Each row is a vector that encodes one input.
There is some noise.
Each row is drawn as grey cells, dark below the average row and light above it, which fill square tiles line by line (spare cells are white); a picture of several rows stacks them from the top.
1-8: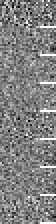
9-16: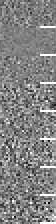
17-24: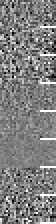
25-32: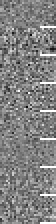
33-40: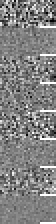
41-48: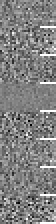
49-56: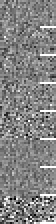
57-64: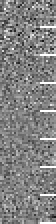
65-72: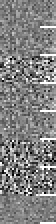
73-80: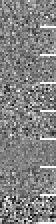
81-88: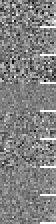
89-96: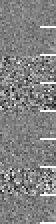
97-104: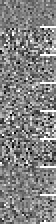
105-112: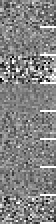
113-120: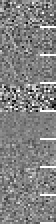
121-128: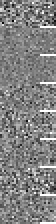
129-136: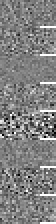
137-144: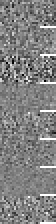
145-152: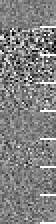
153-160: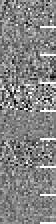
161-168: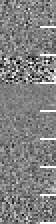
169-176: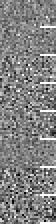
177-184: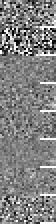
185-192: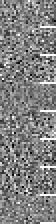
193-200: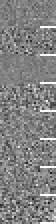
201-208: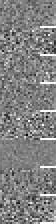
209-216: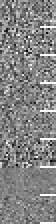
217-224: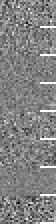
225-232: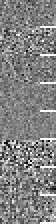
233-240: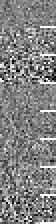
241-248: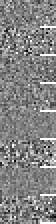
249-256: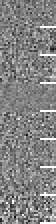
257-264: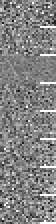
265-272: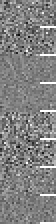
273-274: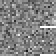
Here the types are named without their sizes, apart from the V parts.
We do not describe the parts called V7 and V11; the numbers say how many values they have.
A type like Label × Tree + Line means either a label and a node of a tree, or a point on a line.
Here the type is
Line × (Tree + Unit) × V11 + V7.
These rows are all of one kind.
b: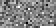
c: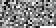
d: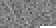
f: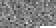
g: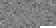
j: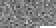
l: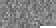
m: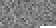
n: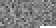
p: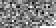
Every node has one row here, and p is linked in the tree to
b.
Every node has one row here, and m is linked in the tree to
g and n.
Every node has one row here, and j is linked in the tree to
f, l and n.
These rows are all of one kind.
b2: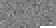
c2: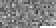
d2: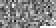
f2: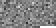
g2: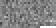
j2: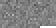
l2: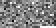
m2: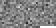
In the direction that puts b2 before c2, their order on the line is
j2, b2, d2, l2, f2, m2, c2, g2.
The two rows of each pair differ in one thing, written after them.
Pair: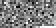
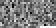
the value of V11
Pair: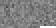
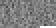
the place on the line
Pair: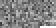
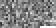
the place on the line
